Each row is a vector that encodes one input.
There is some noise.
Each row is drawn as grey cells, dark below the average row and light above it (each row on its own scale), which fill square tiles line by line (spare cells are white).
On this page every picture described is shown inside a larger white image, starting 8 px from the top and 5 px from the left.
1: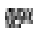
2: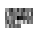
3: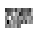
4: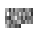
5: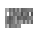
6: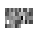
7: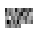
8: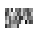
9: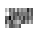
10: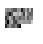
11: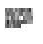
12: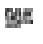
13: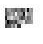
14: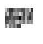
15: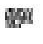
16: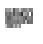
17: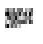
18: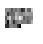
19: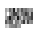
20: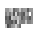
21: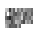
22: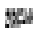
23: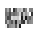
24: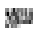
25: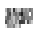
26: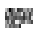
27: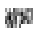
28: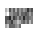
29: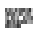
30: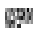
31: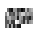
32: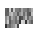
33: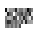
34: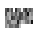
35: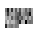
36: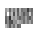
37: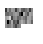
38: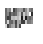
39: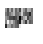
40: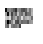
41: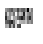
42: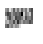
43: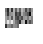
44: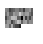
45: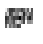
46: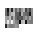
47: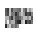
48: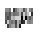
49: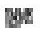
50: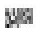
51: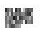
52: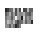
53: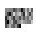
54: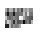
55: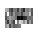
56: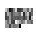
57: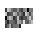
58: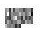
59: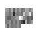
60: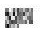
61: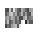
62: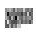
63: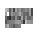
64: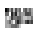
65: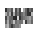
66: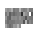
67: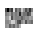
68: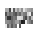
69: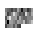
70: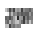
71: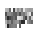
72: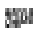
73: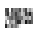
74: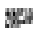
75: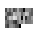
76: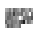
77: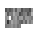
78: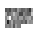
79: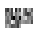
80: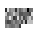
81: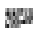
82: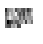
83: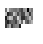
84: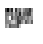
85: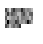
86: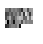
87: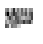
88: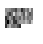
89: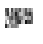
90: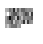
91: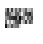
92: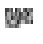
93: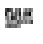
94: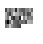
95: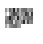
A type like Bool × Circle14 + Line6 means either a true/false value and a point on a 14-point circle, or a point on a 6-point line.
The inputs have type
Circle8 × Label9.
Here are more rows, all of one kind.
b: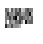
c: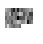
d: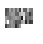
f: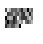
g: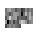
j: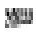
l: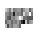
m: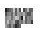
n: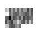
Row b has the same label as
f and n.
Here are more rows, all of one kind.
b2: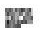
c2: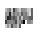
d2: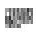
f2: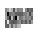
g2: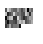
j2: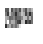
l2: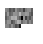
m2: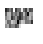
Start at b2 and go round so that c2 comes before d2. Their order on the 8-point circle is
b2, m2, j2, f2, c2, d2, l2, g2.
